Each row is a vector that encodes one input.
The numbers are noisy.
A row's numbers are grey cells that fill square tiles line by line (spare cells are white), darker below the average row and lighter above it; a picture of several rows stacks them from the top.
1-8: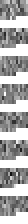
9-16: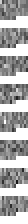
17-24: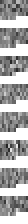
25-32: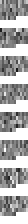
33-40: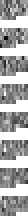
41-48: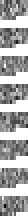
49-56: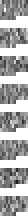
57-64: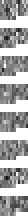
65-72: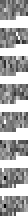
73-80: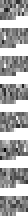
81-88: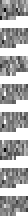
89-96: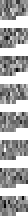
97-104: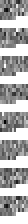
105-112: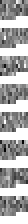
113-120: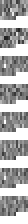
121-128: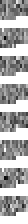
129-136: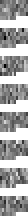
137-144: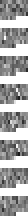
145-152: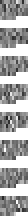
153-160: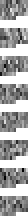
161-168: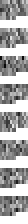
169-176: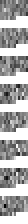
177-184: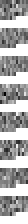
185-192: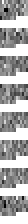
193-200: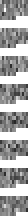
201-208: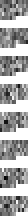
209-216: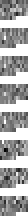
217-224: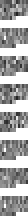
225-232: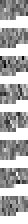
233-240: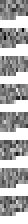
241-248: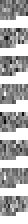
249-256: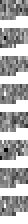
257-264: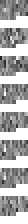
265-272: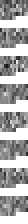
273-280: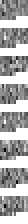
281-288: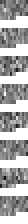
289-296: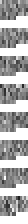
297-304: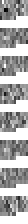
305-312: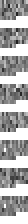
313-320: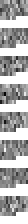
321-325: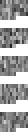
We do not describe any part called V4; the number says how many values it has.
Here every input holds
either a point on an 8-point line and a true/false value, or two values of V4.
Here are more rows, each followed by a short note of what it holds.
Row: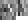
two values of V4
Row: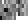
two values of V4
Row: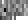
two values of V4
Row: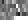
two values of V4
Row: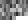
two values of V4
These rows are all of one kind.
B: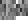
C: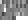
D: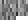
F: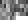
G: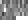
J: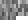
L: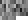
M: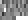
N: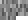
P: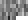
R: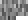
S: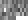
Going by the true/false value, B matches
F and L.
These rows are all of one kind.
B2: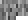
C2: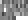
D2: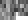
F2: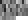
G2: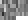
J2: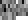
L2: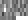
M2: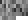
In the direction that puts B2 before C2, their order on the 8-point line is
J2, F2, B2, M2, G2, C2, L2, D2.
